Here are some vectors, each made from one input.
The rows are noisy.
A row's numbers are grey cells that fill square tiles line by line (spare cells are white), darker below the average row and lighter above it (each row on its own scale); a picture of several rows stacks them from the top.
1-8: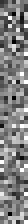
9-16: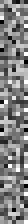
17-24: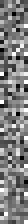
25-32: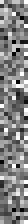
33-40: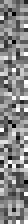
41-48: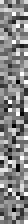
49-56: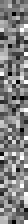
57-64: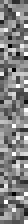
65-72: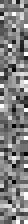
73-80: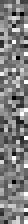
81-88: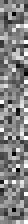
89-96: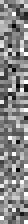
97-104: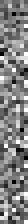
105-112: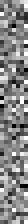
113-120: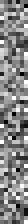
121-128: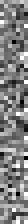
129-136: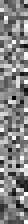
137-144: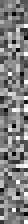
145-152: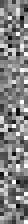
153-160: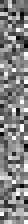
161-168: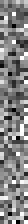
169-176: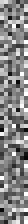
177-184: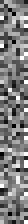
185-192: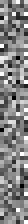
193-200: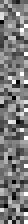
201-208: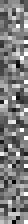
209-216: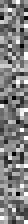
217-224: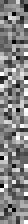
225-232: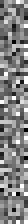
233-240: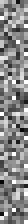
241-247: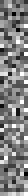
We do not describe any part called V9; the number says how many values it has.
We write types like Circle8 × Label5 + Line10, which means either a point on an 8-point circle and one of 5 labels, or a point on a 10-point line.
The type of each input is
Line8 × (Tree13 + V9).
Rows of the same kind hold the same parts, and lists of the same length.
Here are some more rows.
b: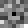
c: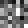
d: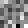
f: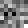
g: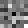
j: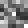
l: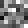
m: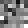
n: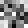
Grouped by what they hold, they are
b, c, f, g, m
d, j, l, n

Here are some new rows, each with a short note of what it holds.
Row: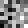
a point on an 8-point line and a node of a 13-node tree
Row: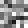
a point on an 8-point line and a node of a 13-node tree
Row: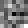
a point on an 8-point line and a value of V9
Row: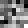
a point on an 8-point line and a value of V9
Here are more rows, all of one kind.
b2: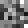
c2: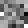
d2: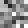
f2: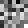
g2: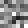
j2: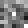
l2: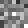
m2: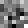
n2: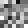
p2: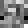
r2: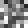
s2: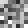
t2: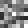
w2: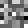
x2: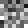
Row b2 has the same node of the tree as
j2, l2, t2 and w2.
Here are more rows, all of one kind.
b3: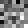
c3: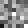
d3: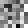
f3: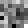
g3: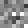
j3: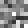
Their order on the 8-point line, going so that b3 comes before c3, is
f3, j3, g3, b3, c3, d3.
